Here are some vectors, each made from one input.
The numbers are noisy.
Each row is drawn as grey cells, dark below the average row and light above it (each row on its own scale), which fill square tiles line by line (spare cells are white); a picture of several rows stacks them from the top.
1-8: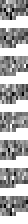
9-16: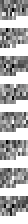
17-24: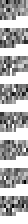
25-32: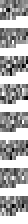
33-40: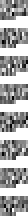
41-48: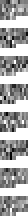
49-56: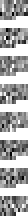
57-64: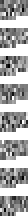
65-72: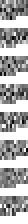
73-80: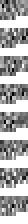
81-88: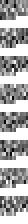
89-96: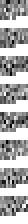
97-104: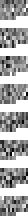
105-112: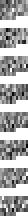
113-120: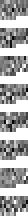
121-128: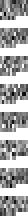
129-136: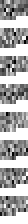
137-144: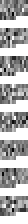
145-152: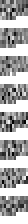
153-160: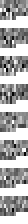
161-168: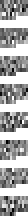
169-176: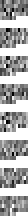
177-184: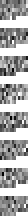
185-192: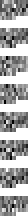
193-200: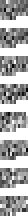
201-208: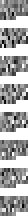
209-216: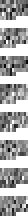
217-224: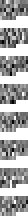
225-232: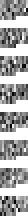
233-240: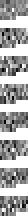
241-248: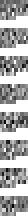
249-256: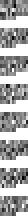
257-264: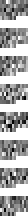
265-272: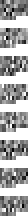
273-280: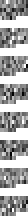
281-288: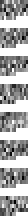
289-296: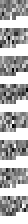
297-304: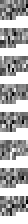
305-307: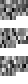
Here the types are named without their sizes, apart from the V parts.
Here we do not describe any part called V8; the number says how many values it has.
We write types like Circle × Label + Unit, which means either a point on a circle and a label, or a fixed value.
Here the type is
List(Line × V8).
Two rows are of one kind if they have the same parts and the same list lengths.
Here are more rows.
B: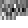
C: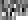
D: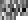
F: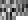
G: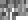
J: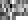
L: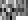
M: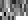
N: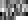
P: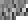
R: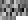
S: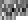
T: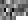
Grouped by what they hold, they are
B, C, D, F, L, R, S, T
G, J, N, P
M

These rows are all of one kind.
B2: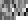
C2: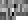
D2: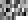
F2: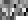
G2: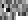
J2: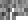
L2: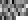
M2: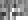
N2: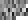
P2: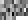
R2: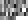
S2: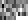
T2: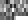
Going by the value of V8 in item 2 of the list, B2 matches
J2, L2 and T2.
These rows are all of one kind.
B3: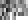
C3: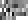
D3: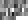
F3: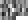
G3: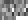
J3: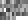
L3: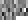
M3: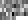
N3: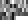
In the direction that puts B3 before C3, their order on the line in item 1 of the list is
B3, J3, C3, M3, N3, D3, F3, L3, G3.
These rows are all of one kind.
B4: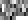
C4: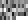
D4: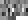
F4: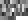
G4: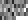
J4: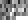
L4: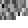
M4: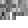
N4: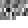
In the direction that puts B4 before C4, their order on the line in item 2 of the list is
J4, B4, F4, D4, N4, L4, M4, C4, G4.
